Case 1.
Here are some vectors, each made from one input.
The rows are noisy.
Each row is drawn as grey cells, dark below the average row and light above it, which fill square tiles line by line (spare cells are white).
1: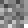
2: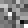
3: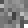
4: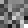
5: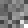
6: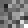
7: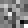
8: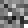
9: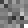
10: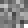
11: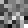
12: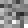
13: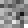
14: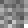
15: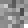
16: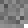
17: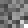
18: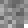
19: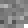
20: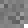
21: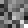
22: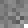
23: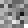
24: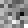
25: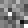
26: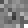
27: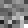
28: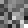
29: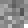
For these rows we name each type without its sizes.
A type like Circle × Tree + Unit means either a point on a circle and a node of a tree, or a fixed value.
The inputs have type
Tree.
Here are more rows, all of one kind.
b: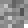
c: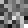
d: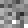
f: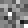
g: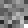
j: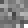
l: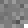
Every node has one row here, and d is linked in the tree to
b.
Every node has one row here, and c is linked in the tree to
g.
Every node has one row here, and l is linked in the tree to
b, g and j.
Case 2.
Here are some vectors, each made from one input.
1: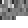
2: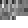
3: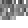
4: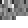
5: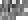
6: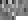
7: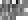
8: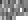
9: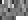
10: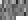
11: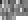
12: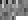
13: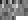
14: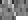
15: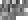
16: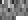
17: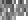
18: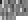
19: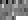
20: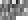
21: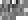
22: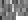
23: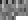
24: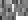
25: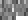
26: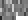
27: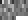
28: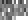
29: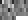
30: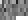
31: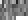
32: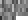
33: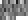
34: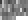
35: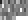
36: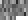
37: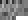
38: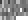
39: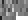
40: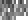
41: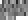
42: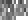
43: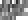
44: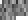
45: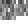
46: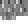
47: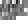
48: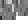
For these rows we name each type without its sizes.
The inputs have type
Line.
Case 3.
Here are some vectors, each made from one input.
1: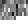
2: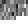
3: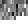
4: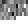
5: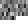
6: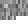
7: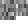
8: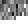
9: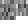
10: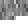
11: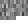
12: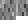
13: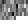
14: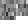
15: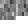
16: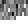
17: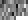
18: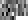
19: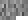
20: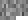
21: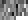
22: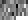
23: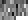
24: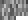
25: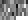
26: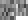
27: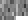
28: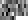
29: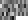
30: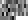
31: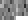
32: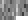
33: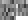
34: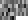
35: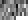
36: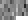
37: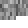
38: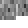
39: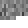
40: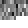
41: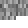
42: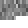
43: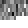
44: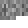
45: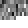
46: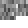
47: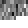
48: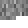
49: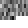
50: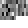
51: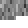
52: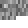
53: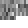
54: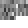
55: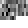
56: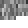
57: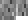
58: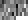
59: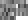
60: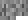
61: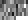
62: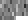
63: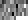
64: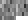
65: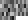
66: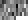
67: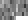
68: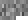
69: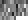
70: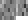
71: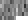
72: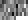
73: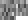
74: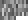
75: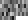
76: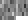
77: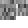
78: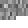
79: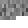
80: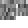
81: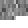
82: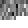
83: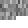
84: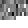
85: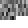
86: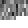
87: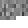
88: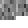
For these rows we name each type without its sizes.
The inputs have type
Line.
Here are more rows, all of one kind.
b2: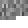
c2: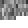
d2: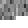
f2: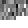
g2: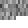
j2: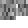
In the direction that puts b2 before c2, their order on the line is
j2, d2, b2, g2, c2, f2.
